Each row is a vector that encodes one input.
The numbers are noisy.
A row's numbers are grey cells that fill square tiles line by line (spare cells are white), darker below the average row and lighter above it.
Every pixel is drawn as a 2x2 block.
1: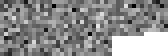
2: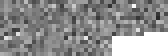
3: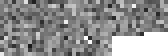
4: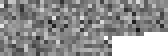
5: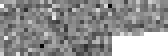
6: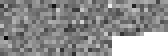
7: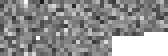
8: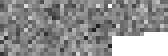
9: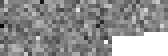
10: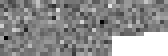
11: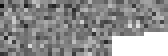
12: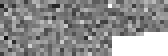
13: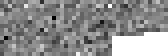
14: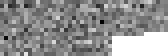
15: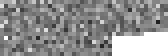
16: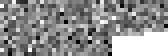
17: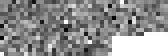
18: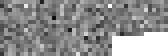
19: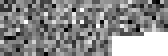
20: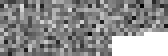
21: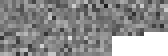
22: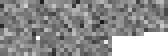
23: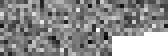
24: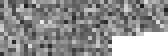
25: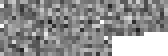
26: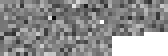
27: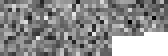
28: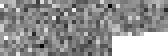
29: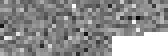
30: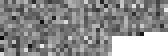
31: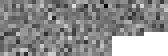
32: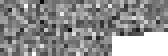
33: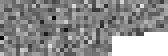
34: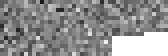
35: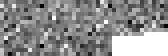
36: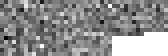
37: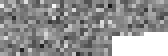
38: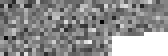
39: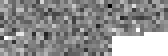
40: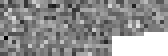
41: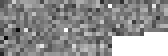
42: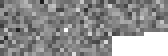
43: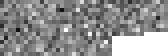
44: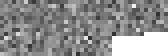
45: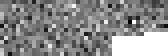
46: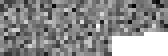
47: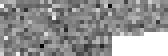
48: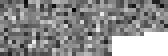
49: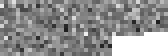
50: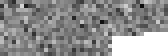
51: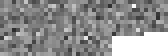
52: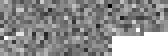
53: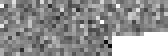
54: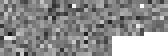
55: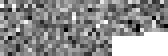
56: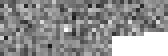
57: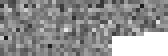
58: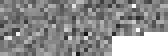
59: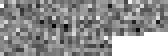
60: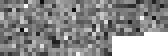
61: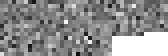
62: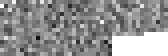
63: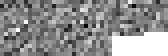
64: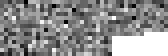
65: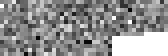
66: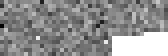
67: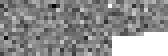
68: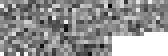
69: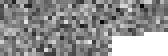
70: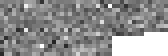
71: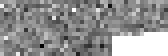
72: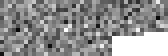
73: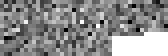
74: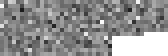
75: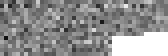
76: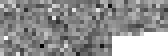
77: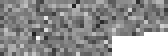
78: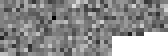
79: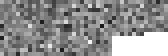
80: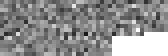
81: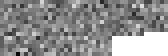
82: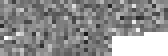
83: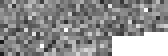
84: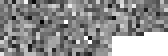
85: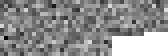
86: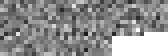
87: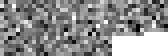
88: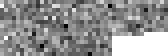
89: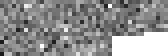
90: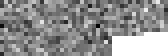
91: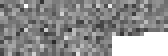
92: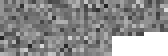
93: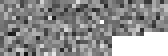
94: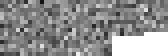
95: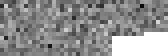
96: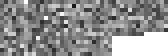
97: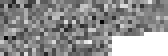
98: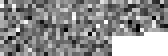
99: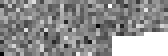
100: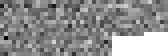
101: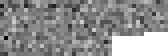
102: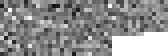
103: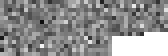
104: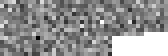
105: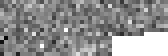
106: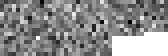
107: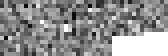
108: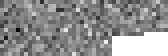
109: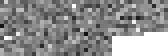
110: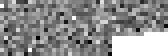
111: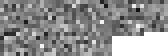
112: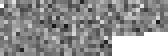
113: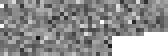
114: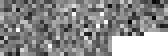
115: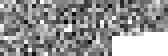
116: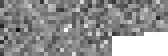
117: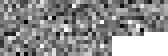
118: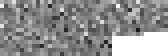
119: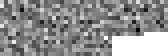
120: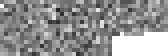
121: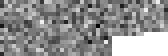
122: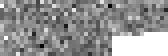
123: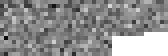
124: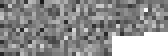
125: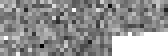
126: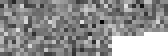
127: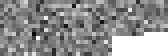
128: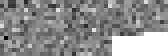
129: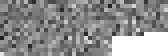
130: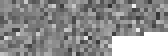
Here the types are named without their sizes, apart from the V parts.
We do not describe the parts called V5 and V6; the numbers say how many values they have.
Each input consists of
a label and a point on a line, together with either a point on a line, or a value of V5 and a value of V6.
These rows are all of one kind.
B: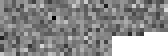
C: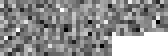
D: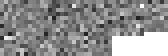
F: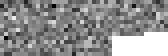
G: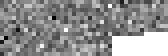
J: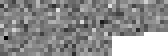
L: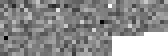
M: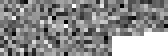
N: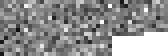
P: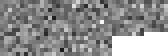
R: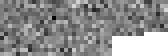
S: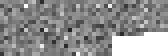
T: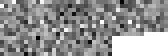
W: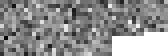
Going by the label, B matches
D, M, P and R.
